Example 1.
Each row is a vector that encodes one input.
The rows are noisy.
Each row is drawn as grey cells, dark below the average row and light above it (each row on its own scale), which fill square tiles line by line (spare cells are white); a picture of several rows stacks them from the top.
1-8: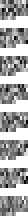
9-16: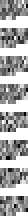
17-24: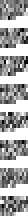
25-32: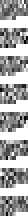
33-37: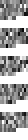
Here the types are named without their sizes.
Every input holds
a label and a true/false value.
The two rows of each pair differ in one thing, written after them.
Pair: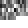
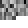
the true/false value
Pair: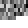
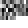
the true/false value
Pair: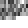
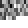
the label
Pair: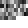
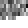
the label
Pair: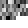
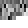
the label
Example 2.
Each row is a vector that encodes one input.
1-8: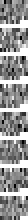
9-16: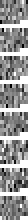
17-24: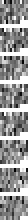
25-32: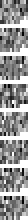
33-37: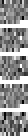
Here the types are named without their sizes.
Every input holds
a point on each of two lines and a true/false value.
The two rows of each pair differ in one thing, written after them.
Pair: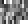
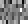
the true/false value
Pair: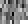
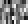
the place on one of the two lines
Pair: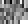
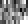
the true/false value
